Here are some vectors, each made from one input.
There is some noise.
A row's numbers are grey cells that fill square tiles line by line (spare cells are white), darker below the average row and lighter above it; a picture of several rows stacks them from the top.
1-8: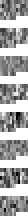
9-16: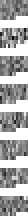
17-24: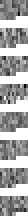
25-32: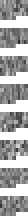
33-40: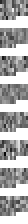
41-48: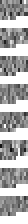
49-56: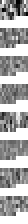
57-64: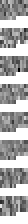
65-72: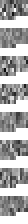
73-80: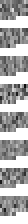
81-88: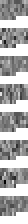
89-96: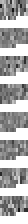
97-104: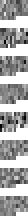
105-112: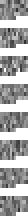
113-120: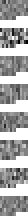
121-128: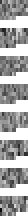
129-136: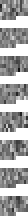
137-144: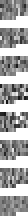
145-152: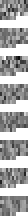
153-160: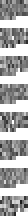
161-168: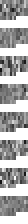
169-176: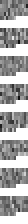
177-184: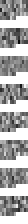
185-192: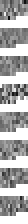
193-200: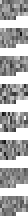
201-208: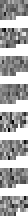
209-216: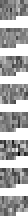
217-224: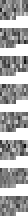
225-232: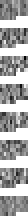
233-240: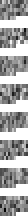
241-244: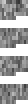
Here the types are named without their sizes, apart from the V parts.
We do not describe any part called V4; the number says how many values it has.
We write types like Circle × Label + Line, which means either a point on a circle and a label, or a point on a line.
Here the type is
(Bool × Bool × Bool × Bool + V4) × Tree + List(Circle).
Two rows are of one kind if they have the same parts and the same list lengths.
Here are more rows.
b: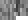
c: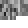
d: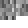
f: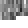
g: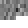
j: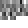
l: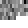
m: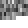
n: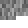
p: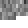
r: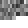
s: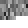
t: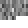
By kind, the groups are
b, l, p
c, m
d, f, g, n, t
j, r
s

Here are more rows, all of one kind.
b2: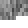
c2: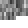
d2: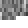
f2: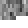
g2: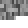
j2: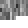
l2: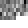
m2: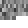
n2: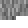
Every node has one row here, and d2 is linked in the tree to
l2.
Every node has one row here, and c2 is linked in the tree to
g2, j2 and m2.
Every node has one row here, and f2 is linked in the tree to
b2, g2 and n2.
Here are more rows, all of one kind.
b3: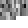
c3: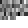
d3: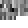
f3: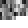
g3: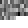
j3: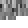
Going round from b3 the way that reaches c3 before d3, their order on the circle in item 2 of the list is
b3, g3, f3, c3, d3, j3.
